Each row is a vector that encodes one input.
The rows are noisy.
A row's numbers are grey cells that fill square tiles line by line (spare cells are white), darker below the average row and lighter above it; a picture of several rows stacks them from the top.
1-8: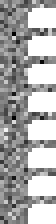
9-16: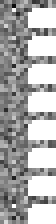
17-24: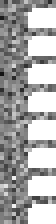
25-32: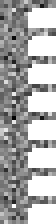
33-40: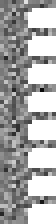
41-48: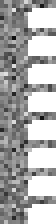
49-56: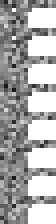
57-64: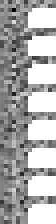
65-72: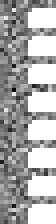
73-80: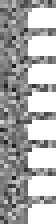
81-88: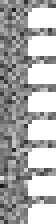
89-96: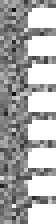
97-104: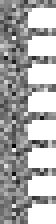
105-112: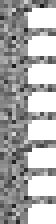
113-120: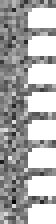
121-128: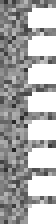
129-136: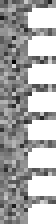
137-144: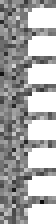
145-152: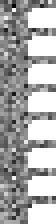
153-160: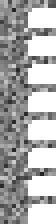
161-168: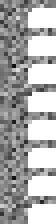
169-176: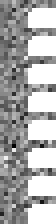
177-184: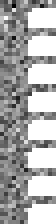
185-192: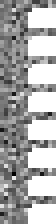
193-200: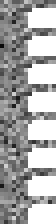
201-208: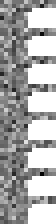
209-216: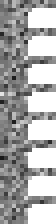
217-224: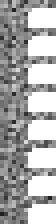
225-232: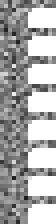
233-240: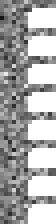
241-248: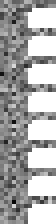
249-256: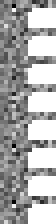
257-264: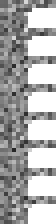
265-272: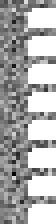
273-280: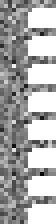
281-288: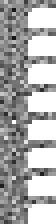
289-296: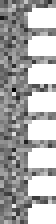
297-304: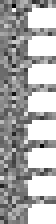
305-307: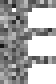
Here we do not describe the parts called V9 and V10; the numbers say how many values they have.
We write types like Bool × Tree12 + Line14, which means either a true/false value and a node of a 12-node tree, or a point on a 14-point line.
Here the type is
Bool × V10 + Line7 × V9.
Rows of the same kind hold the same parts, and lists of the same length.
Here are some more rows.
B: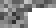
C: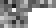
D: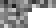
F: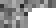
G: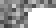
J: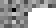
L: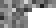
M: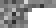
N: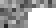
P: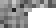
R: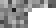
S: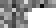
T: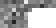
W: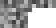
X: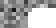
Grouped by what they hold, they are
B, C, D, L, M, S, T, W
F, G, J, N, P, R, X

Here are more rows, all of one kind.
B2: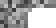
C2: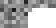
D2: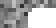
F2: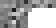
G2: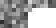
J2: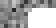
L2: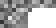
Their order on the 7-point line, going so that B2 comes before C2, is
G2, L2, F2, B2, D2, J2, C2.
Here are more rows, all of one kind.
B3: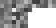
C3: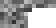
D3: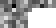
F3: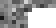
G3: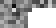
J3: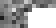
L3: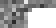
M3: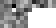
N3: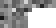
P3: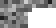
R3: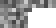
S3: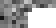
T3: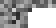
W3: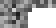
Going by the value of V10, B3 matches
F3, J3 and S3.
